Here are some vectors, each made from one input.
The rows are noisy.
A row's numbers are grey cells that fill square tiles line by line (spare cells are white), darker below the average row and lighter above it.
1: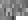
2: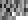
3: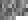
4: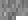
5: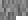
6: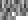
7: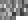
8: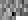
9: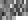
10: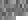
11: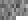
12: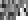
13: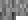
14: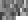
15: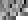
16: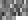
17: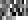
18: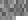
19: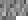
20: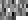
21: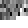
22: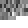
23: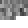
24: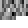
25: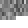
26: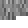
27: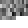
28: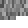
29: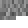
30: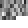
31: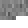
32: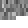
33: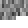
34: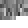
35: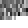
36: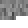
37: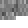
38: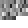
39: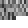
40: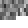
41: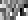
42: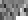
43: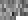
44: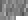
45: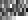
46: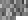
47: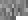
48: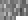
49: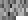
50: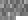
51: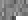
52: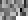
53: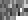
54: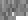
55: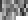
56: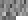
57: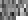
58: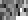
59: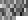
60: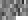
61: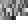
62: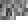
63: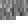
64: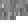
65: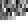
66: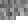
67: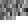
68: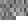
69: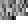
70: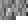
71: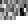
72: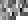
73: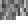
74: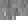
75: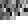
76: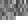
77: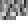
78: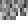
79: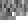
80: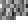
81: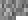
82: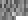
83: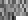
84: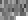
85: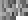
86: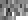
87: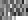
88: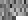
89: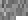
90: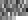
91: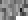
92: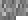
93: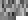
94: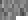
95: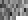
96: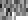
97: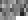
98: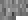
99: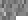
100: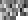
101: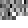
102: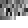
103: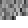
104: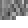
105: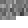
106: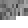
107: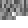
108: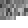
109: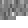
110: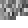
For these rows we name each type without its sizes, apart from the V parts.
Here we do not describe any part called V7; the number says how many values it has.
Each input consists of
a point on a circle, together with either a point on a line, or a value of V7.
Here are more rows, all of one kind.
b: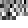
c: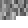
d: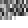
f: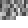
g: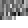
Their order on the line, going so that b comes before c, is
b, g, d, c, f.
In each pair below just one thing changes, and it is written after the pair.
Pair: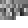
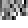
the value of V7
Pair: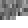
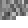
the value of V7
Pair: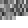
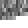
the value of V7
